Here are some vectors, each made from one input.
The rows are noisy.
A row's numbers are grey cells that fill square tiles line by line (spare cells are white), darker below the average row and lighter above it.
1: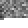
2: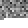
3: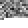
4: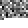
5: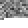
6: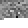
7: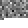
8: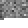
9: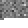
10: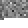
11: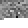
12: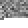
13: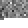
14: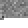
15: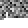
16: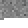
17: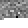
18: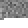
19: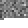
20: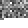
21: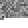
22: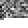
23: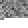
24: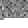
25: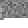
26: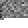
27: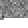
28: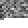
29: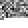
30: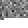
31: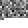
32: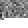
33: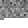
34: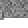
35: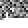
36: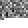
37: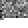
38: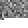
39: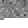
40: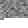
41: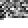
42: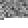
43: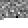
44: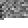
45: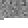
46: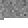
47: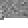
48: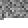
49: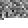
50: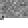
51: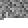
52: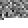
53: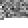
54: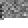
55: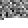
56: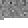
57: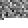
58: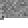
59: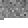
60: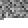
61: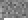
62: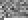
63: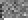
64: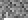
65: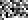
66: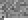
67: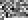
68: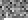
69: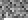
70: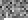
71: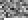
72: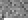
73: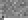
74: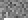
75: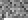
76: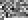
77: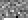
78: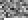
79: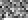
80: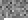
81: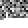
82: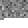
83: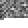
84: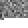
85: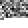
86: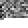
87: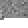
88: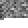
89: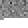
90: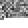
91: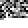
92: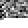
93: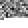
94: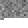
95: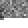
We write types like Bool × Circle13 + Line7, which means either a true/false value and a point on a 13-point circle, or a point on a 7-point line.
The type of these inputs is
Bool × (Tree11 + Unit).
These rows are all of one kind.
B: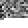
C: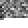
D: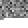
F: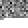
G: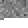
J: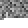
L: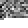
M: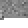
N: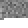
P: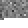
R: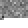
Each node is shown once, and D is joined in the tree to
B, F, G, L and P.
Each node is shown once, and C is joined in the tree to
P and R.
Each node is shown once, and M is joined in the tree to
P.
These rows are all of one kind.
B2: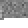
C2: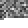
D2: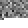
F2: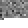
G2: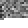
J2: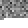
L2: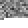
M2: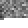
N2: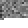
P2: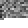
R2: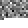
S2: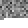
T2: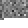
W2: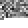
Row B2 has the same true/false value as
J2, L2, S2 and W2.
